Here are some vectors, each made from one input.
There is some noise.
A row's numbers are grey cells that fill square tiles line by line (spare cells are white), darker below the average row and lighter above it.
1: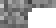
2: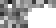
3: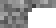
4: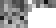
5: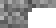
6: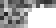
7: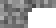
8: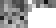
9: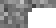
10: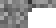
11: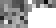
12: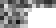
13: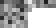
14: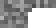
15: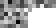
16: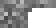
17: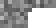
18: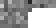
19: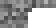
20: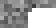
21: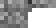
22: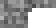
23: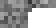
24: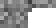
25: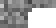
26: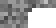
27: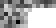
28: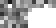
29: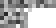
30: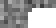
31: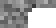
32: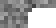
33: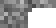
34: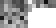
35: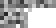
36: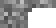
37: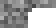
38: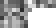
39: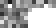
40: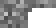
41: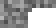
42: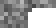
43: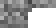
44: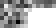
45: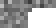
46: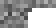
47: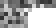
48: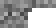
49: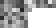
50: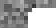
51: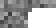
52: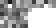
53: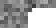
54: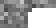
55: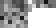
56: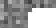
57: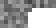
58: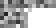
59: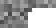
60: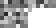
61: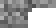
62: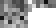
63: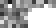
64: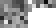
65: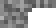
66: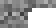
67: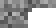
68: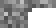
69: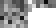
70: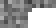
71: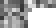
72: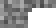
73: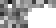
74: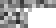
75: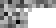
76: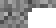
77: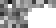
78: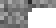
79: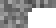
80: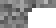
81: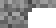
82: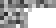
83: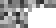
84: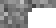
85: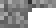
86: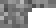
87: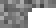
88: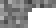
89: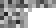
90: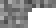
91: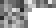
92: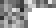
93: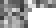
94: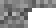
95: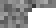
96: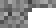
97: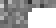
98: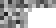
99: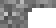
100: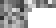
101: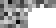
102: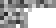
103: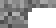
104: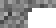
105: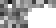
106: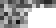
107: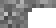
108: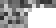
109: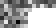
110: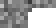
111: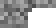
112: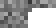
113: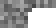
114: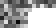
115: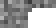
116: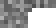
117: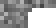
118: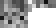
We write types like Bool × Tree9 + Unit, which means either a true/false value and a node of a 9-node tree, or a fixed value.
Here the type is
(Bool × Bool × Bool + Unit) × Line6 + List2(Line5).
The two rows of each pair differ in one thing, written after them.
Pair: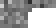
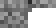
the place on the 6-point line
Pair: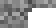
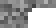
one of the three true/false values
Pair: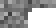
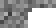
one of the three true/false values
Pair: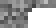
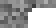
the place on the 6-point line
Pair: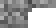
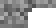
one of the three true/false values
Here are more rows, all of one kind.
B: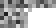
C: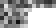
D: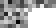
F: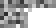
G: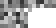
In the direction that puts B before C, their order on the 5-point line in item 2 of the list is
G, F, B, D, C.
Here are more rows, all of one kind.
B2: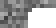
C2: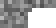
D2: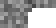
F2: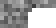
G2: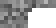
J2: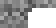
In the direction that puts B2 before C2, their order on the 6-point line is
B2, G2, J2, F2, D2, C2.
